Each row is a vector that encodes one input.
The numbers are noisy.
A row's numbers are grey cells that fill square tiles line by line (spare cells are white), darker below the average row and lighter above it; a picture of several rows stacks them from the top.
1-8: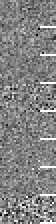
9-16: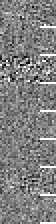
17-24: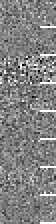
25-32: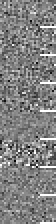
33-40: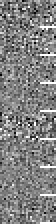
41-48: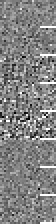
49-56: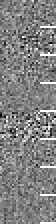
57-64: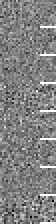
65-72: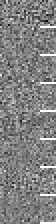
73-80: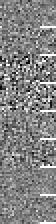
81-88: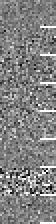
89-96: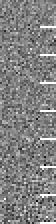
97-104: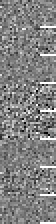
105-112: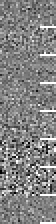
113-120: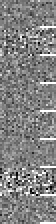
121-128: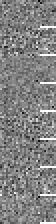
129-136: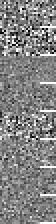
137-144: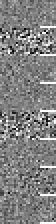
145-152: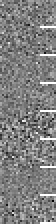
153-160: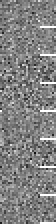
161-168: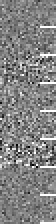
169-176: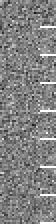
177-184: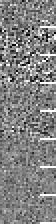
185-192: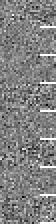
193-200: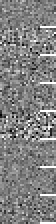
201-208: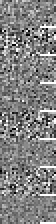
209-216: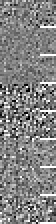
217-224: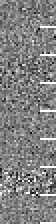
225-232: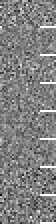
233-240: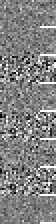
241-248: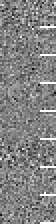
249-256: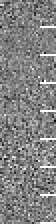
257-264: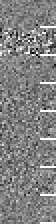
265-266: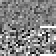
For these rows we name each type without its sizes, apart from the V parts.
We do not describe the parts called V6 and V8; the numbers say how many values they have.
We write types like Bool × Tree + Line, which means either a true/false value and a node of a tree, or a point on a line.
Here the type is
Label + (Line + V8) × V6.
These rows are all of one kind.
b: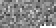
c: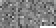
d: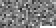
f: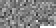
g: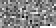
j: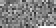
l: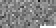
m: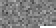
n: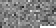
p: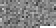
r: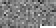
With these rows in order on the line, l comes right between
f and j.
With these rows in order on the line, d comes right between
g and m.
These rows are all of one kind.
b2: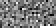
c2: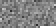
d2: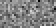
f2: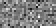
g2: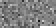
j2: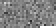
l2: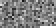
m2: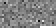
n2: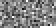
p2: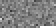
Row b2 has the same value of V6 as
f2, g2 and m2.
